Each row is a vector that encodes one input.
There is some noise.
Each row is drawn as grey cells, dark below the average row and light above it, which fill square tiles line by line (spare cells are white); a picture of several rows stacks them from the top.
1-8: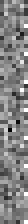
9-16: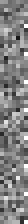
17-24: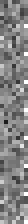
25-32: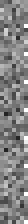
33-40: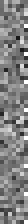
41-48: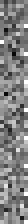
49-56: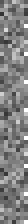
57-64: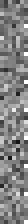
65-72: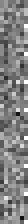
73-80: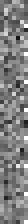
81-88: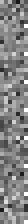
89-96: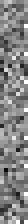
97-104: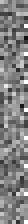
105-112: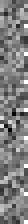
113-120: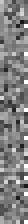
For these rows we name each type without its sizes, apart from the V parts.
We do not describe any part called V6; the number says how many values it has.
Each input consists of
a node of a tree, together with either a point on a line, or a value of V6.
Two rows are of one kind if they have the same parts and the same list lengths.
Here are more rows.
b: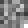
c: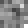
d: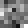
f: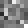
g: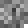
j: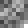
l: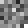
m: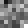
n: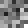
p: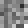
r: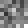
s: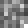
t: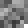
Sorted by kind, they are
b, c, d, f, g, j, m, s, t
l, n, p, r

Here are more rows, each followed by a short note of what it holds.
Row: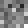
a node of a tree and a value of V6
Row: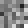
a node of a tree and a value of V6
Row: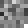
a point on a line and a node of a tree
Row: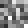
a point on a line and a node of a tree
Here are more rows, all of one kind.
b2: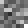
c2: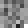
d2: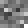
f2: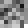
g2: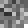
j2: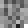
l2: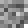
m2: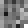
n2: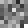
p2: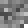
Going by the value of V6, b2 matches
d2, g2, m2 and p2.
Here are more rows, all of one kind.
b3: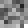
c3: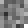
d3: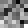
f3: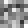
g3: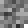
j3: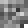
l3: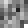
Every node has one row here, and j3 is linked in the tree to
d3, g3 and l3.
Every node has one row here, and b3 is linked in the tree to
d3.
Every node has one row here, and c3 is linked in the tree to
g3.
